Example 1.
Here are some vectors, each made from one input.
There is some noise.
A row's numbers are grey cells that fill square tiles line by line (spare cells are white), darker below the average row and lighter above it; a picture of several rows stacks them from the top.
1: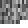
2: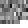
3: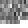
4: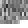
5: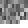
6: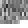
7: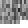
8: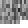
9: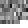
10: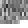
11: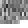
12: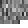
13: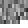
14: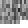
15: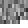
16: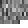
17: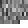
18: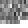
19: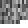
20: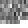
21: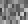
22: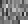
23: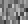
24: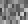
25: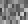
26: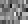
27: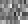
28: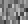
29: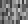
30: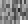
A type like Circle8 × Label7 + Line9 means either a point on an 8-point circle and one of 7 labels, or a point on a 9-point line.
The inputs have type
Bool × Bool × Bool.
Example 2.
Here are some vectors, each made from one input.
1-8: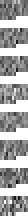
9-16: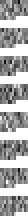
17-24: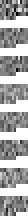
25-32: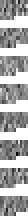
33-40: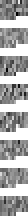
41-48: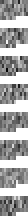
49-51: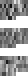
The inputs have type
Line10.
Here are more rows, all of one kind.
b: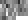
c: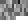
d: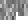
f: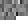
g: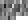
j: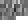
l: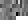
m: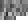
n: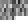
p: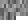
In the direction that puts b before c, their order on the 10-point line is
m, f, l, j, g, p, d, b, c, n.
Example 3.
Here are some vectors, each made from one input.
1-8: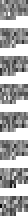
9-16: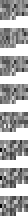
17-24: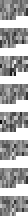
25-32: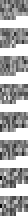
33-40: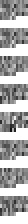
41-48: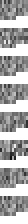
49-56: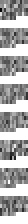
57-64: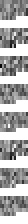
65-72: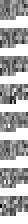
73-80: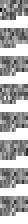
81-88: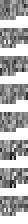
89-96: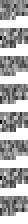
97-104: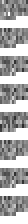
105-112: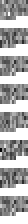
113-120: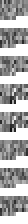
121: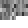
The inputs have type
Line10.
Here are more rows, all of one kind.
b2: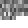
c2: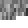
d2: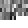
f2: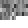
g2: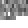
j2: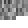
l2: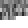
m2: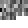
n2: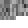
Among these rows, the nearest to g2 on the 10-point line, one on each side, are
b2 and j2.
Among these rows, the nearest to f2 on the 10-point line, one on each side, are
l2 and n2.
